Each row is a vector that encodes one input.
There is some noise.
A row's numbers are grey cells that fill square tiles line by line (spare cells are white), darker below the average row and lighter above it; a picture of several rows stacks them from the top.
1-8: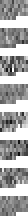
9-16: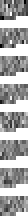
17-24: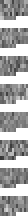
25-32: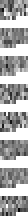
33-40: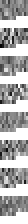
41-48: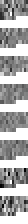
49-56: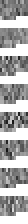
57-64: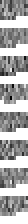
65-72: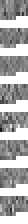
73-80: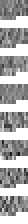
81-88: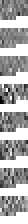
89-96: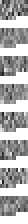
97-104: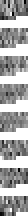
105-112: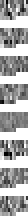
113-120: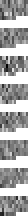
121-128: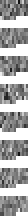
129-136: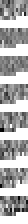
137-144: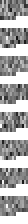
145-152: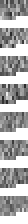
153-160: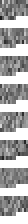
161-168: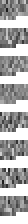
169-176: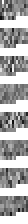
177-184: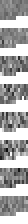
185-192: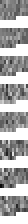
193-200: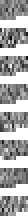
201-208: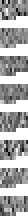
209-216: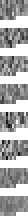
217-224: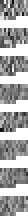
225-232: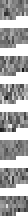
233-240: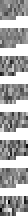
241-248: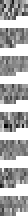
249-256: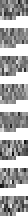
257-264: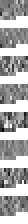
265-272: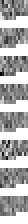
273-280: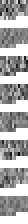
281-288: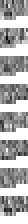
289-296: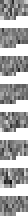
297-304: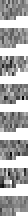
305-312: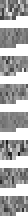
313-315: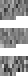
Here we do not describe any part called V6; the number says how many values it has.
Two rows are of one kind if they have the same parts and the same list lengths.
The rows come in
4 kinds.
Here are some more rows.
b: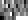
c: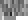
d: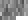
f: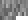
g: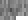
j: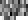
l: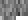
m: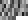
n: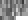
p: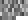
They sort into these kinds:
b, d, f, g, j, l
c, p
m
n

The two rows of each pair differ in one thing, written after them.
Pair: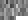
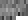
the value of V6
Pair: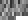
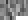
the true/false value
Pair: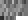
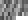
the value of V6
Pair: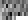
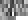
the value of V6
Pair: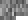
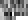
the value of V6
